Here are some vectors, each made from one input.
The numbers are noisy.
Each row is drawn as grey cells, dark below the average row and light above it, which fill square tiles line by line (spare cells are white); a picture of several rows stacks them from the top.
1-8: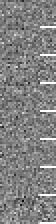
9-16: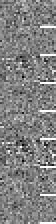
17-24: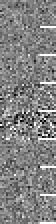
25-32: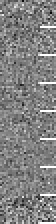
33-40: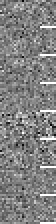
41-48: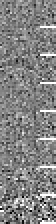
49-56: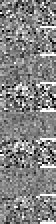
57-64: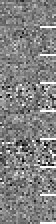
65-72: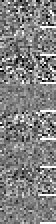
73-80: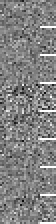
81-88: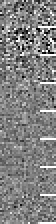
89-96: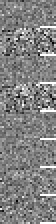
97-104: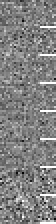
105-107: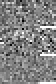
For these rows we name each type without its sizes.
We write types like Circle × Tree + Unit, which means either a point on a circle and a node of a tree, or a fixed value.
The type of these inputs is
Line + List(Circle).
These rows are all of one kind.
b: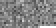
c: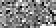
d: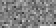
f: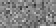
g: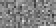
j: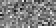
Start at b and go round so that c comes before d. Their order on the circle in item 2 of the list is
b, g, j, f, c, d.
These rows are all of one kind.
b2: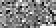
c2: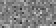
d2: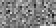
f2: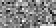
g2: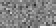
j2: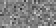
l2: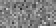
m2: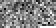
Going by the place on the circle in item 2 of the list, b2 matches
c2 and f2.
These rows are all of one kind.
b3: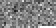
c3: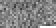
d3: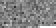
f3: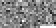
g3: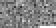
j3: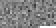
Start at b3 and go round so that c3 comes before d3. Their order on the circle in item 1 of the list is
b3, g3, j3, c3, f3, d3.
